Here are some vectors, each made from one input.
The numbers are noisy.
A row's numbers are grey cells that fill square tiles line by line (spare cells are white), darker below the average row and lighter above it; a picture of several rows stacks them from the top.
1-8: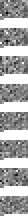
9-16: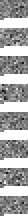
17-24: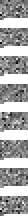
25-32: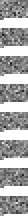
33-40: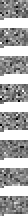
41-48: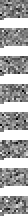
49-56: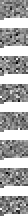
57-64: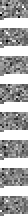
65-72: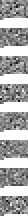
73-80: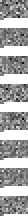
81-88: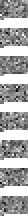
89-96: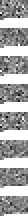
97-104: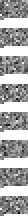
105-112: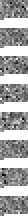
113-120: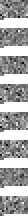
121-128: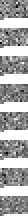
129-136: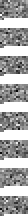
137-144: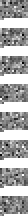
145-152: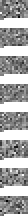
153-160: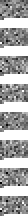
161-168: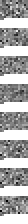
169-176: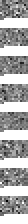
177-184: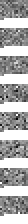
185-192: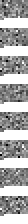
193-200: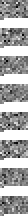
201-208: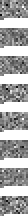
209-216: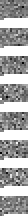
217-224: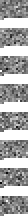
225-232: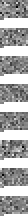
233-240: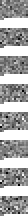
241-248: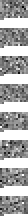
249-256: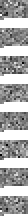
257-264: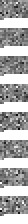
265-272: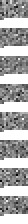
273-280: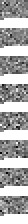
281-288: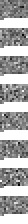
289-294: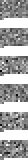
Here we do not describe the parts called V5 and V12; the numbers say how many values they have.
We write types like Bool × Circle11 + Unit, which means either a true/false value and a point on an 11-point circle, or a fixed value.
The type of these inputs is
Circle11 × List2(Line11) × V5 × V5 × V12.
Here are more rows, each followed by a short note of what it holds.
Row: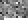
a point on an 11-point circle, two values of V5 and a value of V12, together with a list of two items
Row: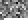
a point on an 11-point circle, two values of V5 and a value of V12, together with a list of one item
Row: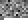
a point on an 11-point circle, two values of V5 and a value of V12, together with a list of two items
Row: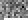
a point on an 11-point circle, two values of V5 and a value of V12, together with the empty list
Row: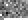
a point on an 11-point circle, two values of V5 and a value of V12, together with a list of one item
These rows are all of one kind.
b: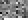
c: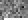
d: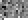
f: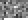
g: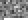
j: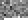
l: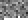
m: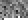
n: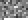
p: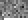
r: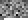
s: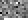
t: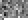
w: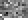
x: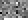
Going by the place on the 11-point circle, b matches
j, l, m and w.
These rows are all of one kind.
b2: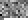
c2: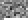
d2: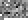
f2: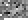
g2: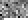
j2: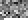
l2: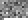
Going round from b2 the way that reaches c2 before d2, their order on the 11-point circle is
b2, c2, d2, g2, l2, j2, f2.
